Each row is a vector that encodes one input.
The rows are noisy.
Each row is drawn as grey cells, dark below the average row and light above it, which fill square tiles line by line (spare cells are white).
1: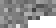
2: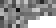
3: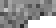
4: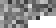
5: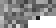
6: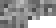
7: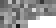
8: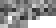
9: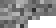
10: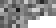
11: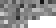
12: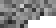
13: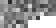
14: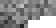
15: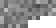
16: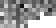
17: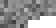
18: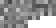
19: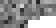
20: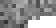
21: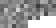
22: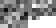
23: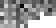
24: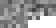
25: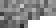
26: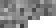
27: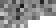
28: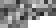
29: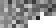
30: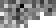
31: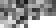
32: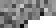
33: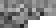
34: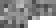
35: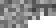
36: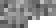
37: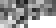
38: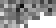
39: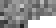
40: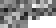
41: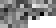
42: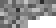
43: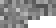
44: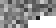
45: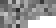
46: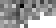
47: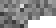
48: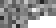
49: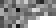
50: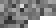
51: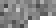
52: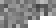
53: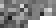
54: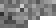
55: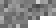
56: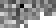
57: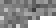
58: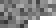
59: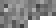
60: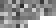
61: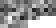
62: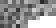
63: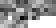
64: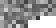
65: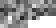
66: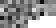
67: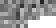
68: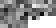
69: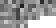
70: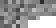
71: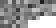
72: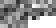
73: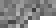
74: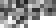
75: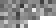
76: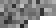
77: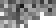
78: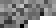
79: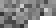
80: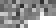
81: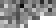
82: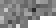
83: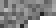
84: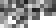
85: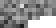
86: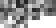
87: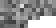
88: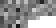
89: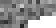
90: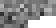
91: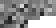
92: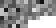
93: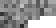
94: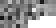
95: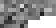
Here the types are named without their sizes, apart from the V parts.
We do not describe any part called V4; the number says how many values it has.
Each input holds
a point on each of two lines, together with a list of items, each a true/false value and a value of V4.
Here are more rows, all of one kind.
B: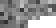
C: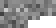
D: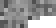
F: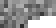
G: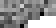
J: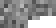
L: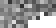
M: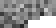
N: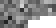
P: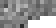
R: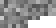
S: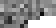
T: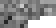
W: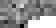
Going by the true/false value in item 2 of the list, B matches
C, D, J and N.
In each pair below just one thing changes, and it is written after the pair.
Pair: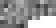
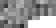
the value of V4 in item 2 of the list
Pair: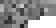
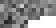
the true/false value in item 2 of the list
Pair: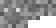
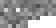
the value of V4 in item 2 of the list
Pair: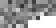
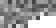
the value of V4 in item 1 of the list
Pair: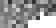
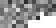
the value of V4 in item 2 of the list
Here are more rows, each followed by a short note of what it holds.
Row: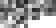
a point on each of two lines, together with the empty list
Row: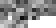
a point on each of two lines, together with the empty list
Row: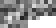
a point on each of two lines, together with the empty list
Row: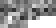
a point on each of two lines, together with the empty list
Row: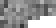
a point on each of two lines, together with a list of two items
